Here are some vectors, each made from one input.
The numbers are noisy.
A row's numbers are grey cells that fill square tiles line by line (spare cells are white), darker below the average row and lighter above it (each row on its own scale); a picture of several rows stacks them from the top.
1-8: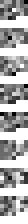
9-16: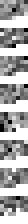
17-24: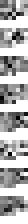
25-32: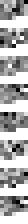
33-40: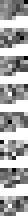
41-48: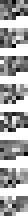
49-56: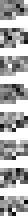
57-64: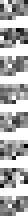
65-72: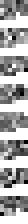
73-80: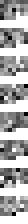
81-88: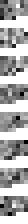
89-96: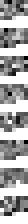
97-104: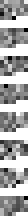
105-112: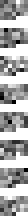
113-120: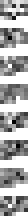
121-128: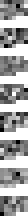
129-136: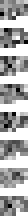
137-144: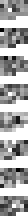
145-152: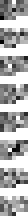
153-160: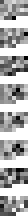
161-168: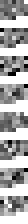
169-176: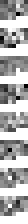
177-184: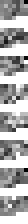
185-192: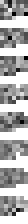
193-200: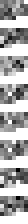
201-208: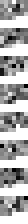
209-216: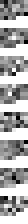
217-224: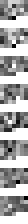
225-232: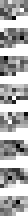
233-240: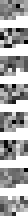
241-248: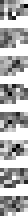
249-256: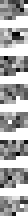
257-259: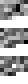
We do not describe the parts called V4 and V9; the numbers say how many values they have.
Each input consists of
a value of V9, together with either a point on a 6-point line, or a true/false value and a value of V4.
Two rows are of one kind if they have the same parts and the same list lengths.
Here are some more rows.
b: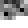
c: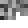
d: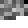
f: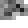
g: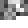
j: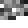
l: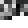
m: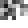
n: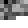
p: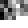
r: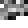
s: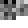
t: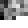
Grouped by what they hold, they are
b, c, f, l
d, g, j, m, n, p, r, s, t

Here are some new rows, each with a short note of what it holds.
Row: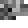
a point on a 6-point line and a value of V9
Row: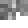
a true/false value, a value of V4 and a value of V9
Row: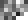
a point on a 6-point line and a value of V9
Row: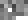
a true/false value, a value of V4 and a value of V9
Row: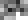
a true/false value, a value of V4 and a value of V9
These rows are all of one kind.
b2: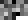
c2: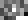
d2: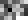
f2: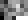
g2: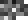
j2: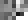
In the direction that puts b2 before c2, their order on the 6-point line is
j2, b2, d2, f2, c2, g2.
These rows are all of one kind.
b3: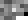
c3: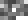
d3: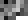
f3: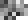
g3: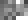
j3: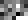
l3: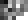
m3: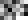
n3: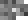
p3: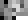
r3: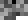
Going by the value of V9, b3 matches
c3 and d3.
